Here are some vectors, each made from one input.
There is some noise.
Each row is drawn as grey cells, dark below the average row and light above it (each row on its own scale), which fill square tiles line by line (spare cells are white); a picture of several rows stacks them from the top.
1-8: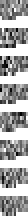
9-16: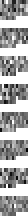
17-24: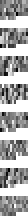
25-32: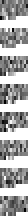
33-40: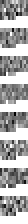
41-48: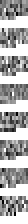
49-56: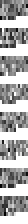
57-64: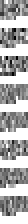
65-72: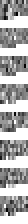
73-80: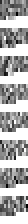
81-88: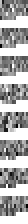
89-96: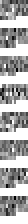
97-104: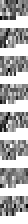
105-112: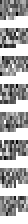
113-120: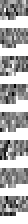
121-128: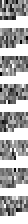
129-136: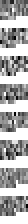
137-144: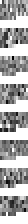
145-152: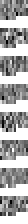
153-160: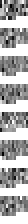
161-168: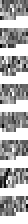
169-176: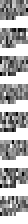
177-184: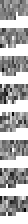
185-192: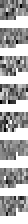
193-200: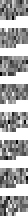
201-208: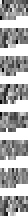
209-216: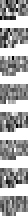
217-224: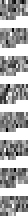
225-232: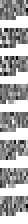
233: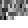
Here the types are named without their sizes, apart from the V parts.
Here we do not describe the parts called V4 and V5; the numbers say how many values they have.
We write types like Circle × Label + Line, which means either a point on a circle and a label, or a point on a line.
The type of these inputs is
Label × Label + (Line + V5) × V4.
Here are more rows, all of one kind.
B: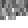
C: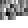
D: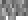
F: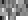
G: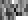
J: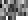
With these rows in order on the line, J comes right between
C and D.
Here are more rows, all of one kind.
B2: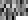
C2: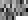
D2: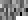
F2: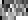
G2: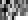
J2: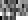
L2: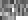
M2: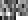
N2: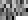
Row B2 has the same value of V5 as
C2, G2 and N2.
